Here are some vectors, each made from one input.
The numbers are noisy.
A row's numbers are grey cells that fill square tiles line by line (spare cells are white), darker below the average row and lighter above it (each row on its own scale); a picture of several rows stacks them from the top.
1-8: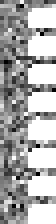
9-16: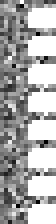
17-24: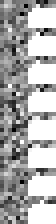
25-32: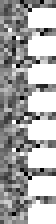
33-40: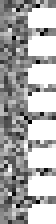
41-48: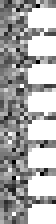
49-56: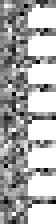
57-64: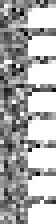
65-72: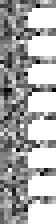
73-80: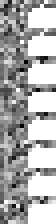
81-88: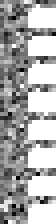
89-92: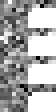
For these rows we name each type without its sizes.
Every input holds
a true/false value, together with either a point on a circle, or a fixed value.
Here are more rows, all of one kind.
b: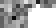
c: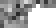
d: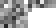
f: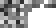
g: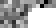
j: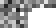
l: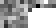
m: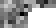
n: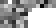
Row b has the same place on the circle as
c, f and j.
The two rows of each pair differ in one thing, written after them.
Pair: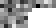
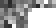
the place on the circle
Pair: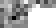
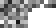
the true/false value
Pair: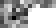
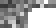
the true/false value
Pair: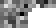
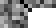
the true/false value
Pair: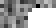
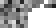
the place on the circle
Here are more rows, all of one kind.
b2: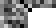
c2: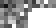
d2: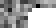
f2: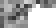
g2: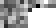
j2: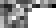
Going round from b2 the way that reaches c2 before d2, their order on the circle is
b2, f2, c2, d2, g2, j2.
